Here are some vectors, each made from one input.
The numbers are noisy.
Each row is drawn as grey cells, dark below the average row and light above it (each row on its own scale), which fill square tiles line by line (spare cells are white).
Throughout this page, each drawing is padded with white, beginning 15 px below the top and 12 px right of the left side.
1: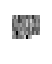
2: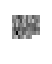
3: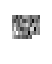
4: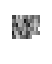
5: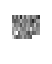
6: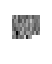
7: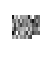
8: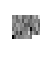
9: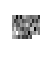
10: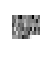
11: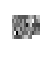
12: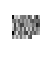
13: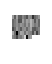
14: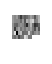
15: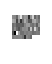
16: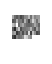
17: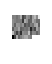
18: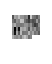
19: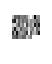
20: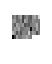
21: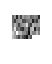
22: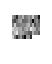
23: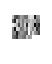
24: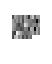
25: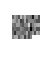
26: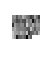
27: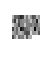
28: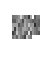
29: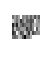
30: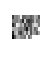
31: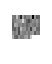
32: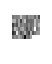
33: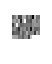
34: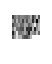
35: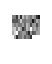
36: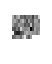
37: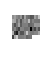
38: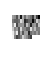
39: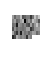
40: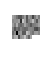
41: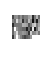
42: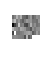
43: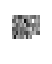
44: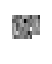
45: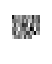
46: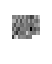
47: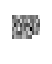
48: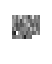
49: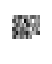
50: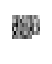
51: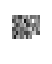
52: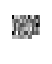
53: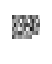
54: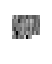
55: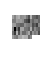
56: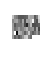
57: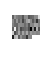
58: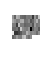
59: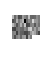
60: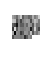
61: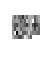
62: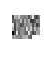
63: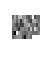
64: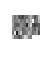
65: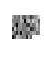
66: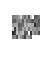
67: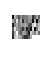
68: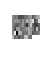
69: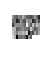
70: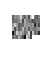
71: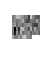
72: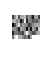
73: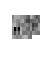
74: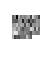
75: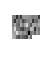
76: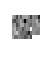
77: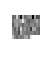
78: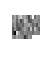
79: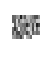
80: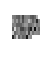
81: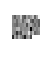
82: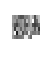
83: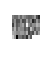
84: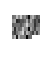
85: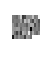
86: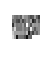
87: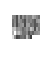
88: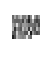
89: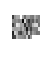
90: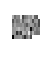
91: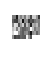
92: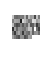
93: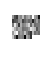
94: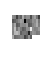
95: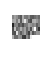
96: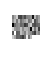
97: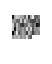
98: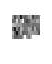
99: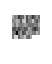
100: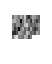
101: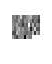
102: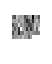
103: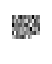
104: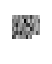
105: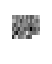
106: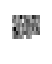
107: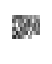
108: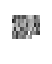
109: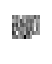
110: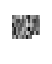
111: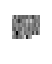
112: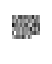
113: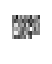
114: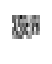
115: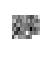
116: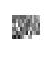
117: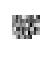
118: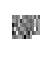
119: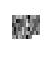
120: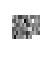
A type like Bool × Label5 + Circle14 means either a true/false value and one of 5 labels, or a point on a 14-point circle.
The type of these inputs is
Label7 × Label10.
